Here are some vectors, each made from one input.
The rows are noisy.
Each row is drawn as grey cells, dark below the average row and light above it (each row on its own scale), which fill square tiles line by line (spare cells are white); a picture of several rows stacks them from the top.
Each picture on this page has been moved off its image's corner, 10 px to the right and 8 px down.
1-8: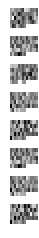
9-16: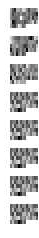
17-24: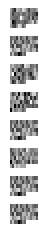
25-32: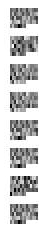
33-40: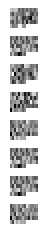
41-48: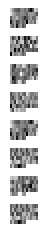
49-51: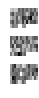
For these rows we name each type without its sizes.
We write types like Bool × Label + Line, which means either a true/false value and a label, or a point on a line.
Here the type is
Label.
